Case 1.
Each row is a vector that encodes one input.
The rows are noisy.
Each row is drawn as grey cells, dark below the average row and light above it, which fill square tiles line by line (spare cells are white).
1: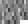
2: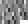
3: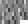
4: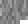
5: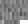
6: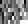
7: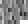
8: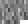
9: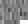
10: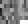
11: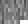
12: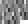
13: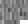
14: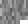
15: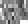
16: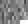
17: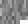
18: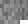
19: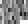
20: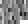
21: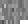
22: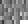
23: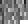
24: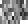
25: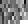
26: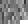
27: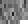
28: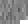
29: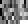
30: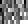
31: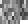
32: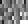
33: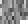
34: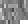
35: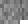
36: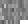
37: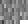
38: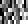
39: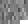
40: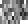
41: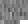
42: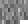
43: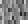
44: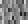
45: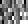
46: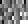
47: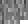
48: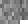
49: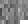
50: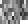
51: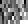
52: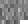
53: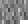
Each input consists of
a point on a 5-point line.
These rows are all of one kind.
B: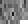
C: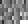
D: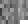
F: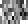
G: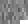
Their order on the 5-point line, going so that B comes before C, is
D, B, G, F, C.
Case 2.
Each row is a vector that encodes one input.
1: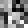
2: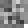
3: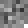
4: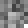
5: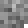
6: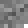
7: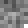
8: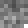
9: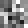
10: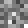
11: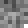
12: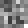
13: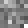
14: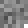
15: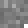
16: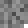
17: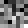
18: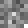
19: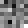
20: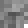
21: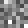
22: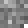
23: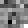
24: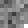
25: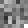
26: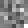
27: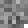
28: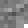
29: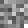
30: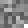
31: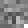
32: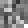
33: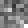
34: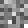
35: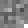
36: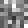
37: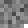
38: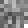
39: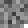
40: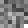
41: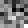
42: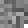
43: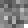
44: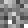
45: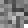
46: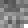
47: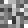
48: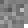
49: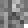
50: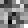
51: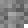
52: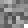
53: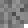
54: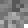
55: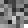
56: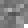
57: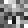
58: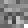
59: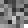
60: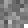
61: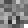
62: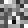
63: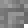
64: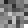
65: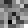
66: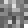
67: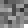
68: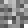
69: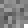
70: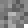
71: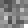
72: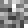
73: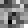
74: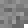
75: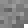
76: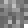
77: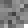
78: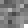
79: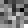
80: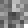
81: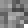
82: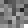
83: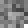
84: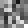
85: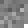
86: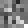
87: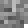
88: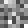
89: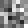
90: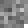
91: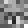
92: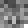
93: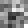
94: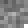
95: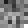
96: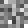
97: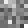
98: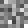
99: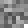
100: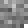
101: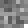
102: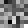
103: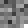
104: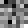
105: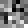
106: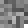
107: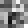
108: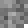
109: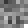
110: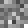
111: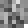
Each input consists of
a point on a 12-point line.
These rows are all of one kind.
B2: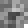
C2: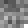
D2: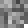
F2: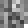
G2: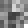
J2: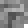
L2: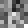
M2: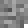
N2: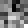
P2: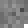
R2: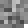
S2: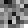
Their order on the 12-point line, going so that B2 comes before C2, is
J2, B2, G2, S2, P2, F2, D2, R2, M2, L2, C2, N2.
